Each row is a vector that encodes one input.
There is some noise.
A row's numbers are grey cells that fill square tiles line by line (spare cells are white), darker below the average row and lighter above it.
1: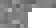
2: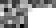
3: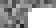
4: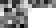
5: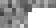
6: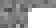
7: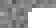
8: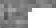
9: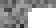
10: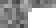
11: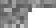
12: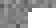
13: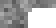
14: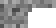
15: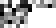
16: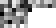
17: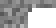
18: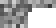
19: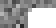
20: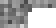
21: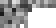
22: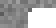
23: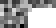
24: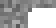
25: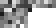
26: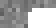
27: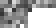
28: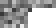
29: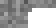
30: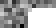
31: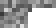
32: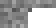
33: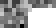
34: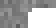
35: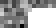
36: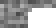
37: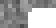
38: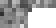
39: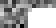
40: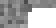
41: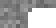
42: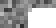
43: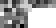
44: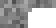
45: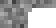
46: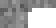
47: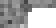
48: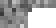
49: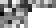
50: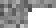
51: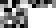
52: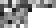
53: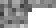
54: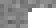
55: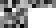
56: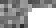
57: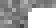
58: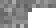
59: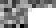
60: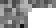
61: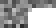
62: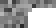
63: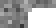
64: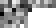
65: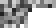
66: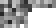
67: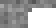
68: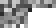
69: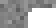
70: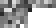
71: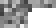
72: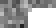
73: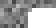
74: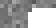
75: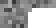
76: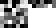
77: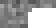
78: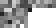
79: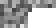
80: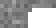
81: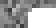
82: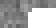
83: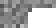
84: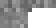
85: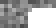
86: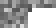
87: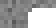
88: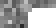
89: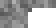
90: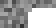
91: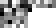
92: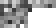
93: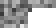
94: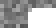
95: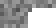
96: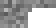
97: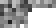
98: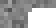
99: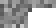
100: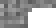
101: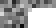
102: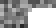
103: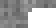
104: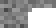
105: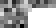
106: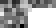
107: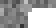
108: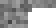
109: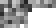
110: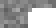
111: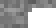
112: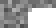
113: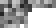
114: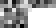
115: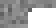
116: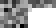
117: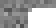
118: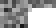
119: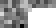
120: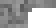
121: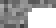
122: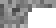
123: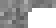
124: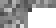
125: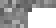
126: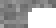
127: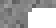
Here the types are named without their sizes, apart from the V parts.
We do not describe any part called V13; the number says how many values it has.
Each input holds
a point on a circle, a point on a line and a value of V13.
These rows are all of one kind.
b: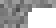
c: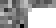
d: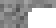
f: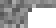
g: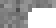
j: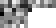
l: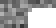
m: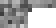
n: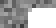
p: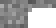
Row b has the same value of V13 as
d and n.
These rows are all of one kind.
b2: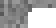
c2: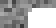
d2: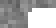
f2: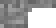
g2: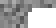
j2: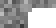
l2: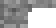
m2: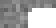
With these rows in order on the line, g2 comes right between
d2 and f2.
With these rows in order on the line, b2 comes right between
d2 and j2.
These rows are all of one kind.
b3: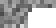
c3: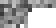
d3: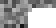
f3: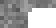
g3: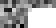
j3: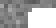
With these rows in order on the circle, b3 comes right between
c3 and f3.
